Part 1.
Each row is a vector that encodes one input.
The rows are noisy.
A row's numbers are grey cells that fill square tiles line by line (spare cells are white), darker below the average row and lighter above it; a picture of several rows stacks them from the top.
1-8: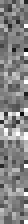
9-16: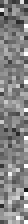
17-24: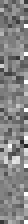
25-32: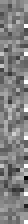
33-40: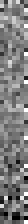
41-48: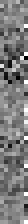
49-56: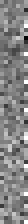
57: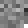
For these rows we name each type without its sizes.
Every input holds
a node of a tree and three true/false values.
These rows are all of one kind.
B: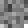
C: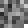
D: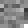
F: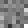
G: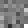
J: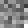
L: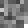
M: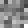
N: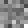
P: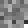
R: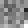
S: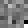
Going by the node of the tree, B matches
F, G and N.
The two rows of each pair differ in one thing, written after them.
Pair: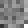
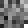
one of the three true/false values
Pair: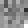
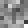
the node of the tree
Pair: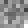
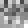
one of the three true/false values
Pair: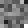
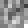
the node of the tree
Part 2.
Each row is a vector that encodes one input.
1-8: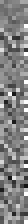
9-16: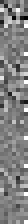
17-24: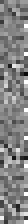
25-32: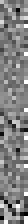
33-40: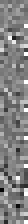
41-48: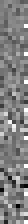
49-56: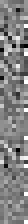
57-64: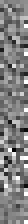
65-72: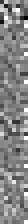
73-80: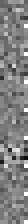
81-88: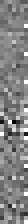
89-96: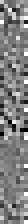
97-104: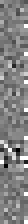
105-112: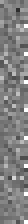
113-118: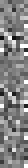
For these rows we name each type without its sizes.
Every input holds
either a point on a circle, or a fixed value, or four true/false values.
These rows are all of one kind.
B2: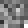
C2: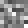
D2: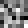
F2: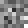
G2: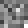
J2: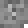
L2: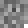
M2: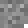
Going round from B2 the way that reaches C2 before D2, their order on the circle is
B2, G2, M2, C2, J2, D2, L2, F2.
